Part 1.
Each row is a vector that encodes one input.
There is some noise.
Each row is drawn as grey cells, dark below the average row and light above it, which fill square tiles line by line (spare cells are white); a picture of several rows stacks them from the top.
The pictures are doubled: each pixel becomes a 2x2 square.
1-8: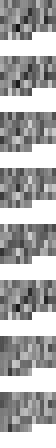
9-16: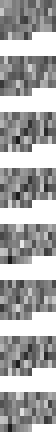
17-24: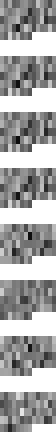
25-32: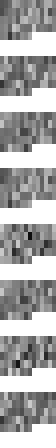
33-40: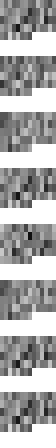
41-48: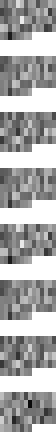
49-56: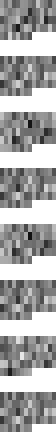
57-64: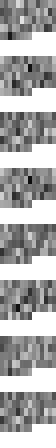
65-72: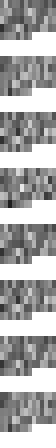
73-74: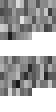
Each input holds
a point on a 7-point line.
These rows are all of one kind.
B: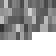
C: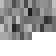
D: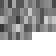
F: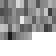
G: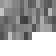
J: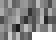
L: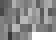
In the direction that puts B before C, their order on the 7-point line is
F, L, D, B, G, J, C.
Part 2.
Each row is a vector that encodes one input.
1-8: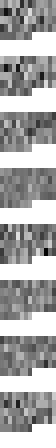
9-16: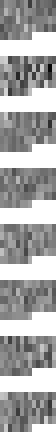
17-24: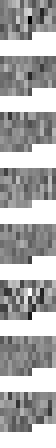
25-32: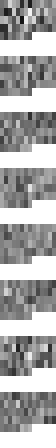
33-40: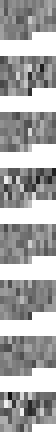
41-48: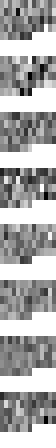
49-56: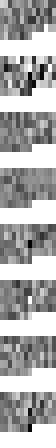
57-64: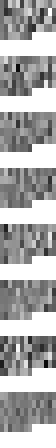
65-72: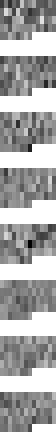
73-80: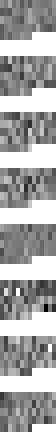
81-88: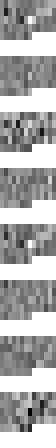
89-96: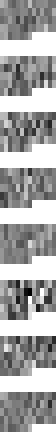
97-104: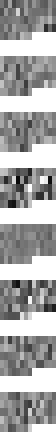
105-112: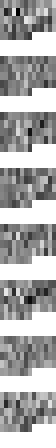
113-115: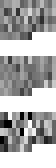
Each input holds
a point on a 10-point line.
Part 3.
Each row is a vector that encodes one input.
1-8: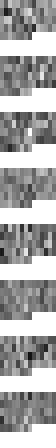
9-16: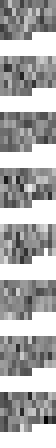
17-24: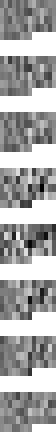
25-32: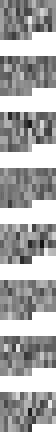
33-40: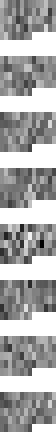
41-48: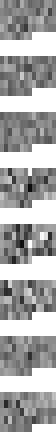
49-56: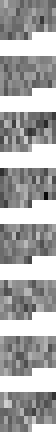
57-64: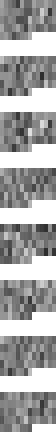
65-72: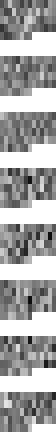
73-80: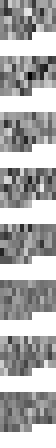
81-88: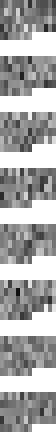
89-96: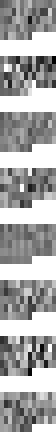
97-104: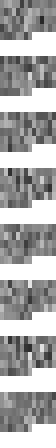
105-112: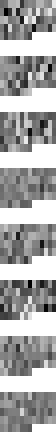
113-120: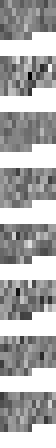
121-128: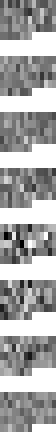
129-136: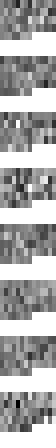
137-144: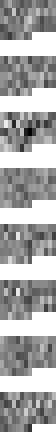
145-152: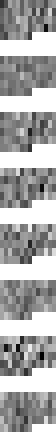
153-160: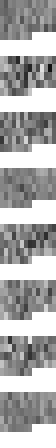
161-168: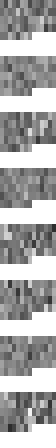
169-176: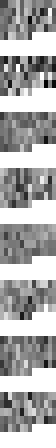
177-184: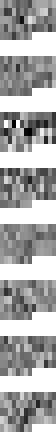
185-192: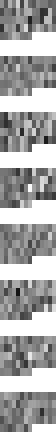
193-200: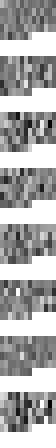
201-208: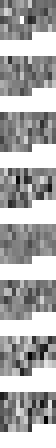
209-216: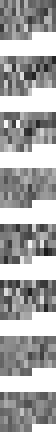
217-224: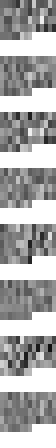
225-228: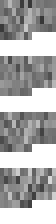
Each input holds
a point on a 10-point line.
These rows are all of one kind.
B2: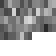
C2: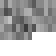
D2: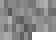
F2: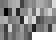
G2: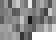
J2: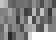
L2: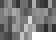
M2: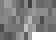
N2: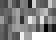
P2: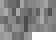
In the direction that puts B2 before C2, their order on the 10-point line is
J2, M2, L2, B2, G2, F2, N2, P2, D2, C2.
